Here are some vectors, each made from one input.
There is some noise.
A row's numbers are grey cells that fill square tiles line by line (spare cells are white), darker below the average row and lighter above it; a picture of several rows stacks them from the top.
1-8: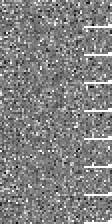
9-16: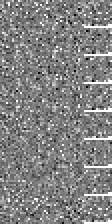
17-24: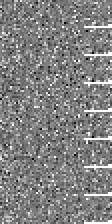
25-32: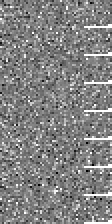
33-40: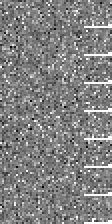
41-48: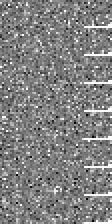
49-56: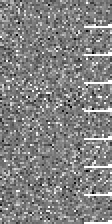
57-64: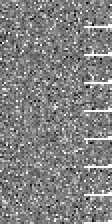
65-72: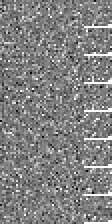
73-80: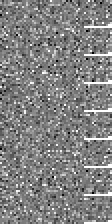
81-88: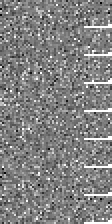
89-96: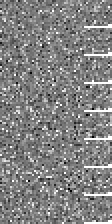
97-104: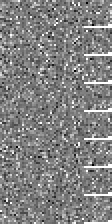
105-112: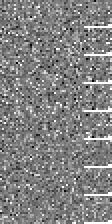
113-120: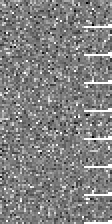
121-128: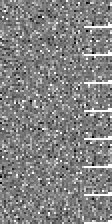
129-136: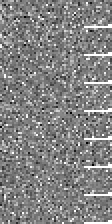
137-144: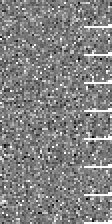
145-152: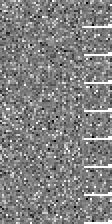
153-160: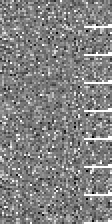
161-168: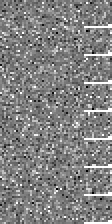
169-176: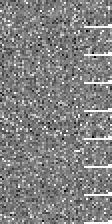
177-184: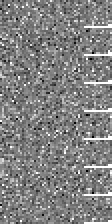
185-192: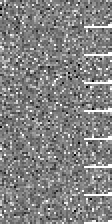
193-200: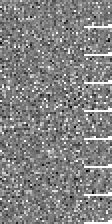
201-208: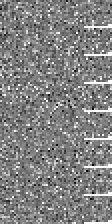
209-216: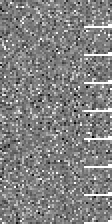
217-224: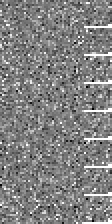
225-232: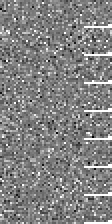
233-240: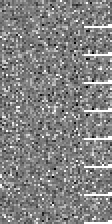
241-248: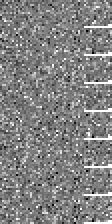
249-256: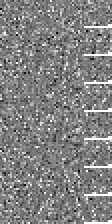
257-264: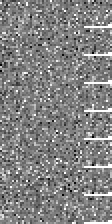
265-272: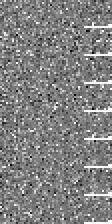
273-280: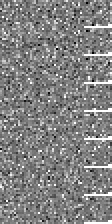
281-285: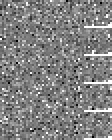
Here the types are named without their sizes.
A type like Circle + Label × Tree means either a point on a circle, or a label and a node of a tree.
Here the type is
Bool × Tree + Line × Line + Unit.
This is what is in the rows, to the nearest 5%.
About 5% of them hold a fixed value. About 70% of them hold a point on each of two lines. The rest hold a node of a tree and a true/false value.
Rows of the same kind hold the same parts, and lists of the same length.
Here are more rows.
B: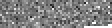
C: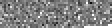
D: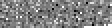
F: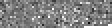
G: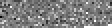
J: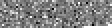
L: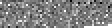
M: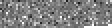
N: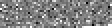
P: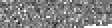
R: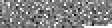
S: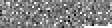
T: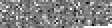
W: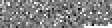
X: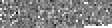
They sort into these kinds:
B, C, F, G, L, M, P, X
D, J, N, T
R, S, W

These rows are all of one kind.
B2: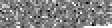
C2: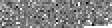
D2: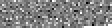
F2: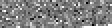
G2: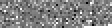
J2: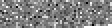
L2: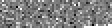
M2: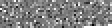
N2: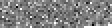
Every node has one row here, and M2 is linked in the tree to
B2.
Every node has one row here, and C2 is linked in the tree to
G2 and N2.
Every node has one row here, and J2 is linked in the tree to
B2, F2 and N2.
